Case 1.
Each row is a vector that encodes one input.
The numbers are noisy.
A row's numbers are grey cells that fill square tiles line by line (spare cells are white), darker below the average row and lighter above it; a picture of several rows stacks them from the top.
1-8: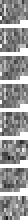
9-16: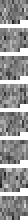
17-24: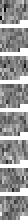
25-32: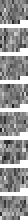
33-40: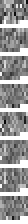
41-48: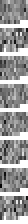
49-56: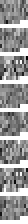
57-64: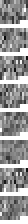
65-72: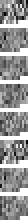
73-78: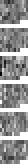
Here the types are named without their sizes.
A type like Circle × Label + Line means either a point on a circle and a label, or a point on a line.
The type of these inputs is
List(Line).
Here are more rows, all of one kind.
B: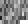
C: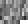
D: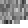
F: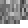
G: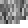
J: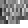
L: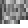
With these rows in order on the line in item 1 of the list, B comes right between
C and J.
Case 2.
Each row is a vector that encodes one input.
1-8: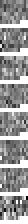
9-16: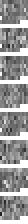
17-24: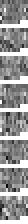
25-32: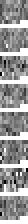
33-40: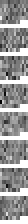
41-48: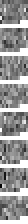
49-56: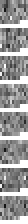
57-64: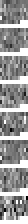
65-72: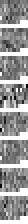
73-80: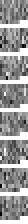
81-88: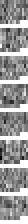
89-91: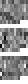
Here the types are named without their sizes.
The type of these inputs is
List(Line).
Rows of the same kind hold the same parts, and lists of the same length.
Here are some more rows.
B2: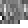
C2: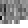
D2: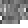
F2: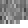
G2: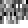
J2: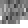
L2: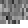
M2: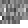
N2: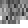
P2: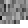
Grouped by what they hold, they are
B2, D2, J2, L2, M2, N2
C2, F2, P2
G2

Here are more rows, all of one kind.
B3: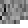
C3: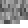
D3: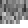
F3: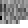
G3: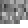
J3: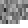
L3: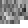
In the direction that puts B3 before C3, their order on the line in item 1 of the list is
B3, F3, C3, J3, L3, D3, G3.
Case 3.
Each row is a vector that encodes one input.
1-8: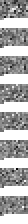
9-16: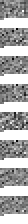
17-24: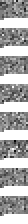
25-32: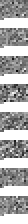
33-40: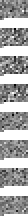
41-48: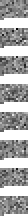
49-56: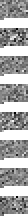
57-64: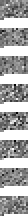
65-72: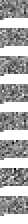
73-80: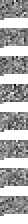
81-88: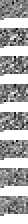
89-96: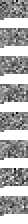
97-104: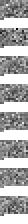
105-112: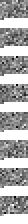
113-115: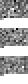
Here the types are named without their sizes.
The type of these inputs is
(Bool × Bool × Bool × Bool + Unit) × Line.
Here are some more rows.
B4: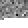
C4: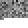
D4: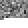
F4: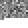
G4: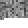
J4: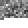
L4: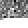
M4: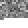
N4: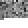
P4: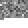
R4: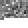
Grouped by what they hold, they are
B4, C4, D4, F4, G4, J4, M4, N4, P4, R4
L4

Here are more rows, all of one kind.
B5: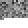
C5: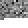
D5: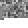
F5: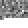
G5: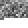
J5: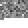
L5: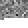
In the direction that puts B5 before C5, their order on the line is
G5, D5, F5, J5, L5, B5, C5.
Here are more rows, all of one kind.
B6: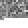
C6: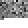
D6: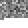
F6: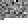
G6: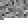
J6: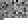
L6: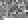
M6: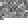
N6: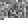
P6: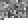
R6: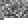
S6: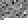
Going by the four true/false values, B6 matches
L6, N6 and S6.
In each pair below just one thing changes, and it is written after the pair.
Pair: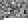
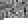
the place on the line
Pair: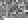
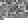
one of the four true/false values
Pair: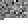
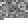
the place on the line
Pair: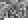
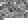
the place on the line
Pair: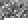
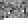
the place on the line
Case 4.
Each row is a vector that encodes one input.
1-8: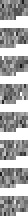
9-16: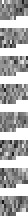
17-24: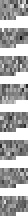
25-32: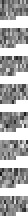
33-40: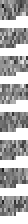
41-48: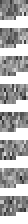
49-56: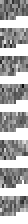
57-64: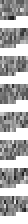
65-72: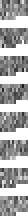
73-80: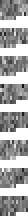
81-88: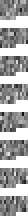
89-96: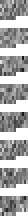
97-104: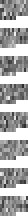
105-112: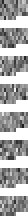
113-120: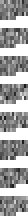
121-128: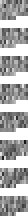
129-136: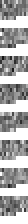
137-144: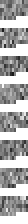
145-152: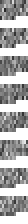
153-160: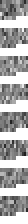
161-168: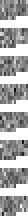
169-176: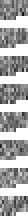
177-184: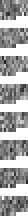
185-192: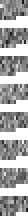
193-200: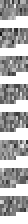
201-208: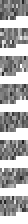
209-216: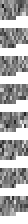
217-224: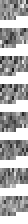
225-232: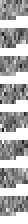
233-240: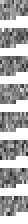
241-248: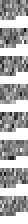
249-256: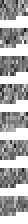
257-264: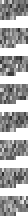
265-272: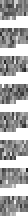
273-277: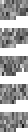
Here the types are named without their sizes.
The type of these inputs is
Label × Line.
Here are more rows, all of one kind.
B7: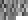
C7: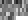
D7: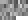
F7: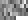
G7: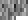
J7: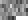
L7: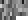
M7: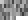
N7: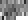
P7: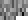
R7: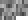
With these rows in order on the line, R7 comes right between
M7 and P7.
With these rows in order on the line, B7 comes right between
D7 and N7.
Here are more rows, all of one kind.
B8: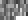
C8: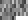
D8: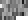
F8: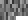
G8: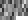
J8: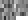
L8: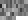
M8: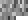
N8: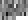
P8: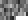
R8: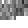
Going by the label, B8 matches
F8 and P8.
